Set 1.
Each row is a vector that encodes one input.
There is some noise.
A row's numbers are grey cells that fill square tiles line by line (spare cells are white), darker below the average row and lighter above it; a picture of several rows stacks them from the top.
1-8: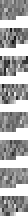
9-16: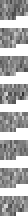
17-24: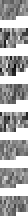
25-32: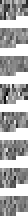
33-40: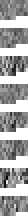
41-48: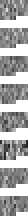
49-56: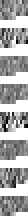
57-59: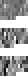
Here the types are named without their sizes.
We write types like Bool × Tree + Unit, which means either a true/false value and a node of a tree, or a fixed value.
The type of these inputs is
Bool × Circle + Unit.
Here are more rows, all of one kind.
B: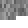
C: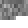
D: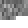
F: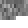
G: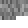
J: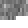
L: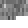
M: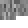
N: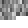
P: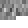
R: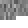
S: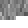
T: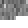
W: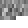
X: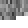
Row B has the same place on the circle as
C, D, F and S.
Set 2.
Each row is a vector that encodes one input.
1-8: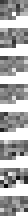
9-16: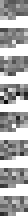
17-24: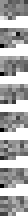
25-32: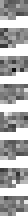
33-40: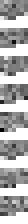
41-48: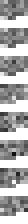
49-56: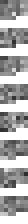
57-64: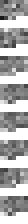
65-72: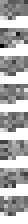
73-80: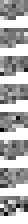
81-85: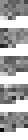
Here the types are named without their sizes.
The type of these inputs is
List(Line).
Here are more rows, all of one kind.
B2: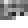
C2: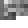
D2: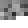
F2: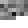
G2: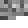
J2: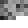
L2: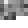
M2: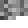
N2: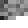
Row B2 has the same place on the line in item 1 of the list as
C2 and L2.
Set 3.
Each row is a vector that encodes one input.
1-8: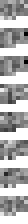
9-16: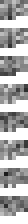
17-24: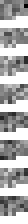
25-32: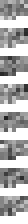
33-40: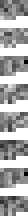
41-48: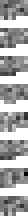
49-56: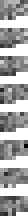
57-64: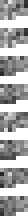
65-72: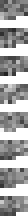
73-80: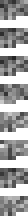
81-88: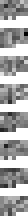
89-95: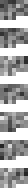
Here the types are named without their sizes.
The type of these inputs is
Bool × Line.
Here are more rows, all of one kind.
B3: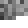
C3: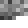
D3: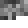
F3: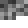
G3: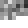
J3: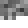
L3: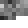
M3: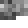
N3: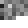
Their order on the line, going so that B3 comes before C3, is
G3, N3, B3, C3, M3, L3, D3, F3, J3.
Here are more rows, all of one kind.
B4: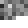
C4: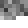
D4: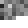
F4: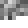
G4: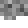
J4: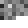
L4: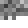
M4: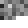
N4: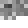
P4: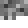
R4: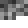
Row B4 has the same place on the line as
D4, F4, J4 and M4.
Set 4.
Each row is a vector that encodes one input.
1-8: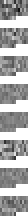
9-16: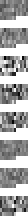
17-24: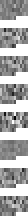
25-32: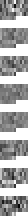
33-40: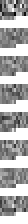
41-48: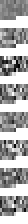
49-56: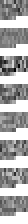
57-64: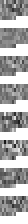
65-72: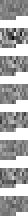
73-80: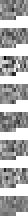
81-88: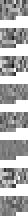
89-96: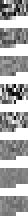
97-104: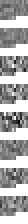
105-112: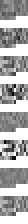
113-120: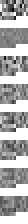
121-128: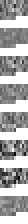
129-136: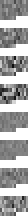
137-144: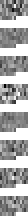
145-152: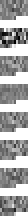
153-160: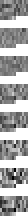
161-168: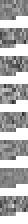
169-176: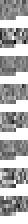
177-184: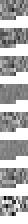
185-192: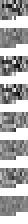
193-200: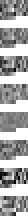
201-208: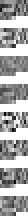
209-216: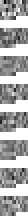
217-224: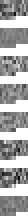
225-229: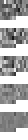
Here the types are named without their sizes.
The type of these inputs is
Bool × (Tree + Unit).
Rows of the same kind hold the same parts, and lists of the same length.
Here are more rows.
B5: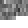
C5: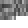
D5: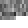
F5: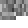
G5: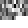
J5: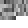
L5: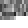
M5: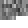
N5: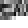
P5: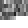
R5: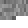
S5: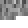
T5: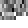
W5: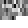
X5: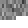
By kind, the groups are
B5, C5, D5, F5, G5, J5, L5, M5, N5, P5, R5, W5
S5, T5, X5

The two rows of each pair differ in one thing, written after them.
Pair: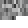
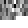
the true/false value
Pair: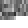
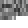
the true/false value
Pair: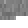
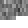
the node of the tree
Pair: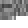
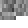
the true/false value
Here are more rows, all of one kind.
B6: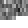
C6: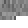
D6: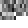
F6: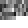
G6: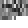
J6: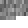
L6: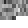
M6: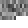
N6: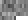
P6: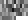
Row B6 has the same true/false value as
L6 and P6.
